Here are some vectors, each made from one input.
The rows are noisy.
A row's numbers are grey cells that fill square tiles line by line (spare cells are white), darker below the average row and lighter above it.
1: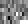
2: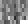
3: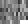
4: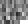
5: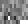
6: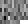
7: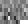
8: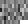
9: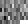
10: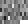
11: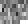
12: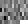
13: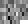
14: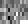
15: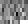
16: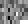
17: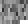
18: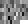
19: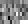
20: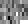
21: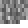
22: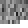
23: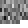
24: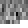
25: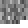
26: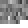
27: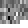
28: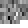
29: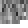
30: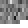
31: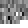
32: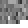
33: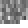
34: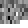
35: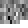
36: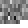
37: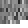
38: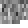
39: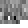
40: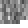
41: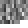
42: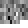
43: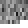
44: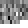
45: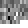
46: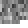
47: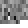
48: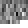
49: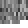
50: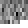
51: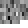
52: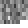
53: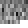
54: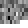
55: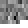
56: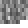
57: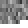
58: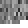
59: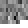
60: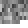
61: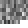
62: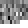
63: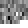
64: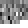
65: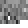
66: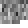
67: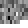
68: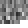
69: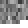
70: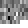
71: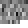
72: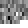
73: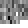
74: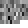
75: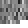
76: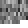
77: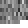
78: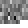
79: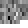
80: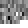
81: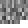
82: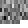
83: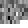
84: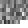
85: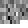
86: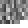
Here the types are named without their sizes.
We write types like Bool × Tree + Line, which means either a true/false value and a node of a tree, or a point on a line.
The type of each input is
(Bool × Bool × Bool + Unit) × Label.
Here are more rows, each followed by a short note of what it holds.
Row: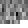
a label and three true/false values
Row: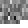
a label and three true/false values
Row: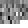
a label
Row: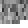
a label and three true/false values
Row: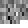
a label
